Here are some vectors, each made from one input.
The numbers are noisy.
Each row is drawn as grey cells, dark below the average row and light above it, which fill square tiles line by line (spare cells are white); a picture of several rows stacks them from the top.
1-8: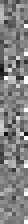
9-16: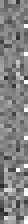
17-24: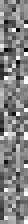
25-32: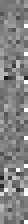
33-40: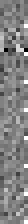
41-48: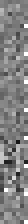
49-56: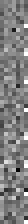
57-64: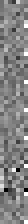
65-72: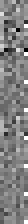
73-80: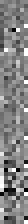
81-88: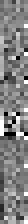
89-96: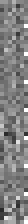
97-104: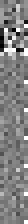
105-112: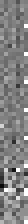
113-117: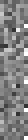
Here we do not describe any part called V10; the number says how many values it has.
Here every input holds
a point on a 12-point line, a true/false value and a value of V10.
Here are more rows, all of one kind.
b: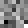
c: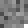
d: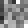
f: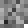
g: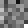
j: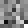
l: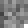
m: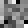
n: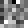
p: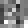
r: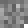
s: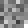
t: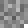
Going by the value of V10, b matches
c, f, j and l.
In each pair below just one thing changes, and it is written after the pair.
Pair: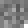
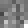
the value of V10
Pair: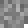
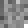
the value of V10
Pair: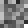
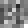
the value of V10
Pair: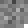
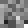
the value of V10
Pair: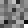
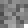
the place on the 12-point line
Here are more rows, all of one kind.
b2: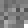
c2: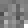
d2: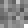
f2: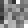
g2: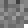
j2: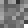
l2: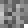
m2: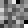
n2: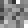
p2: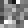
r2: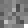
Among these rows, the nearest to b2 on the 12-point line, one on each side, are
c2 and l2.
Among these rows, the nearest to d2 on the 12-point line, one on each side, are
f2 and m2.
